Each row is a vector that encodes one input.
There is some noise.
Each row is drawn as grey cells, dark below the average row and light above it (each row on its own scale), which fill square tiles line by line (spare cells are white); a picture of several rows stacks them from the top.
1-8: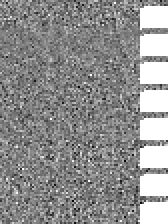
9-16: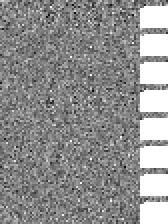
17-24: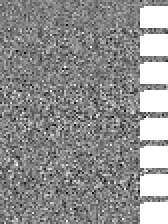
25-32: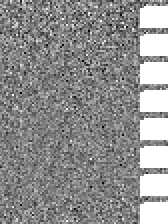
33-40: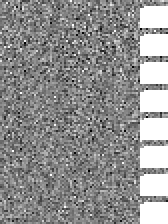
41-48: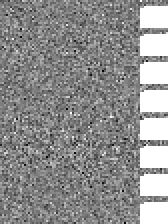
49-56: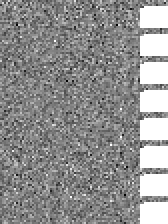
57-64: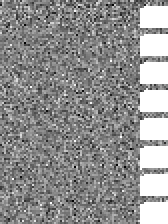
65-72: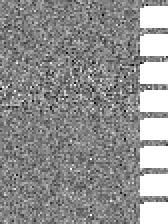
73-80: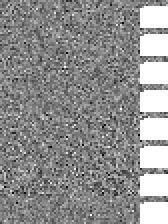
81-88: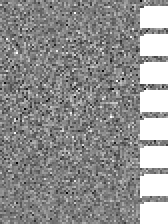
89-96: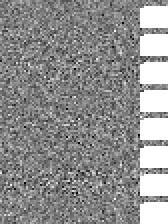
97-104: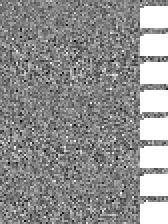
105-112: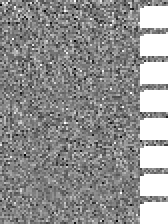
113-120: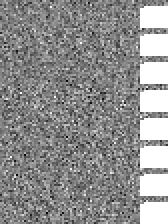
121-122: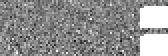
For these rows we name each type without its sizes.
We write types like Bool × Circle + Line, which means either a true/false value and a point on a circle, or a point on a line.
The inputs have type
(Bool × Bool × Bool + Line) × Line.
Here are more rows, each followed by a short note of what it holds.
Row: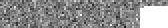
a point on a line and three true/false values
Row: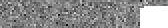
a point on each of two lines
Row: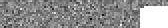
a point on each of two lines
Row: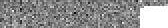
a point on a line and three true/false values
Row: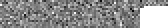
a point on each of two lines
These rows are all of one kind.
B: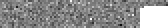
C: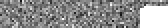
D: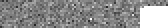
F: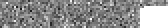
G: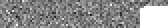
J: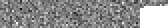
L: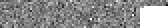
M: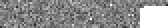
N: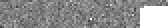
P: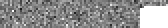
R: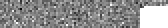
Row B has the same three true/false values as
D, L, M and N.
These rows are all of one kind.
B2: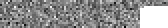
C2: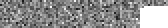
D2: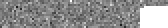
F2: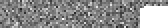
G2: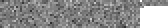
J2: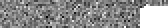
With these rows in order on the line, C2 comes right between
B2 and G2.
